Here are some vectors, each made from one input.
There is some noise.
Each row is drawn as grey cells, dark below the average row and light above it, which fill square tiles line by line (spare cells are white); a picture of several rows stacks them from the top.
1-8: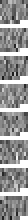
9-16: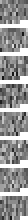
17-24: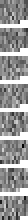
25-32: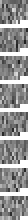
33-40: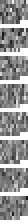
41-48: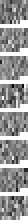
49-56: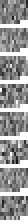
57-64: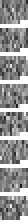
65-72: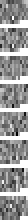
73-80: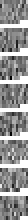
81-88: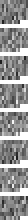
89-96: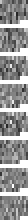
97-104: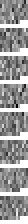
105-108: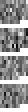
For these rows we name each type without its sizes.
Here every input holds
a list of points on a line.
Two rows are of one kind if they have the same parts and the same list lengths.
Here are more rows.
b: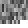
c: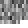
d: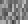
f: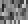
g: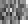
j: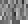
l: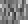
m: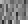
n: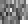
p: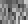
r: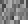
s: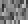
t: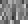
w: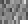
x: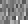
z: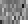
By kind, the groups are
b, c, f, j, r, s, t
d, l, p, w, x
g, n
m, z

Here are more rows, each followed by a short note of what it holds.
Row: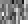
a list of one item
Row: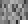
a list of two items
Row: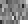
a list of two items
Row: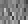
a list of three items
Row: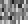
a list of one item
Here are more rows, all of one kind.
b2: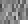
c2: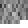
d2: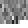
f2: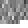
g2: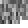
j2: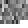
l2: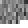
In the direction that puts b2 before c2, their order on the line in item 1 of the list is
f2, d2, j2, b2, c2, l2, g2.
